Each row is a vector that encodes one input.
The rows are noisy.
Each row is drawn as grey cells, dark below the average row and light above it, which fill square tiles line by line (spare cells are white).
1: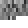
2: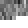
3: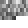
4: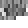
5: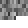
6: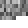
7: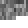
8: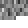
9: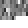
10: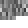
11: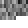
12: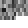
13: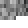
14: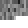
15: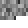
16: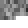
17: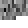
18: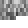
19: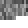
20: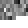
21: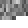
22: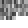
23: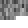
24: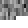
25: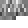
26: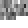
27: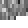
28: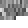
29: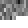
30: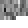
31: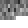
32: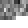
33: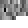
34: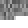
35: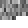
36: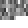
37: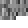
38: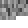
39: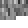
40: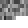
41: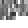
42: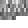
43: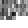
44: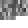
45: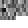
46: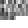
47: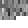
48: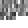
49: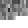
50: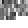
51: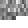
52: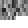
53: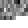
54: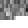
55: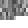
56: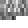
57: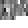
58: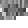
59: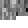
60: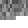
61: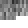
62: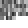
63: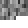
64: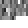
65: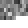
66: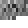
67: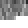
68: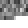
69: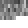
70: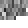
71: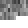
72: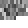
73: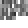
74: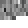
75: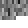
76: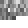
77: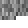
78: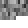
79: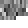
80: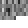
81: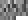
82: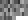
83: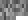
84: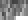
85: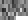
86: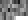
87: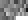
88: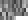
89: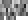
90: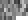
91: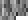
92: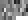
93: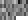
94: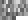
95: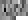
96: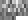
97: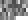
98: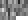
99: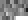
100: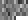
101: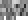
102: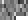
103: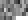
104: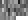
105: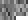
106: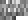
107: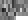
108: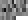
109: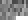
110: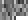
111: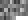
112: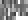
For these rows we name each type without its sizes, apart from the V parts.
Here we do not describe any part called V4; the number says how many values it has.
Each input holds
a value of V4, together with either a label, or a point on a line.
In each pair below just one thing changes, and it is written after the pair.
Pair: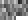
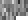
the place on the line
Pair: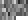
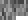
the value of V4
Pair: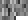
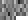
the place on the line
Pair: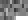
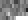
the place on the line
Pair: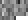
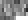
the value of V4
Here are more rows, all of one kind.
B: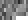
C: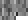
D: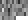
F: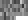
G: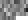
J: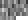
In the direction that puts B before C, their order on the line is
B, J, D, F, C, G.
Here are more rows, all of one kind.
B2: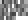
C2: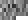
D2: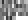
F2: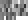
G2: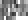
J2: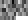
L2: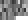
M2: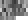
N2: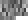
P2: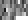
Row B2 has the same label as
D2, F2 and G2.
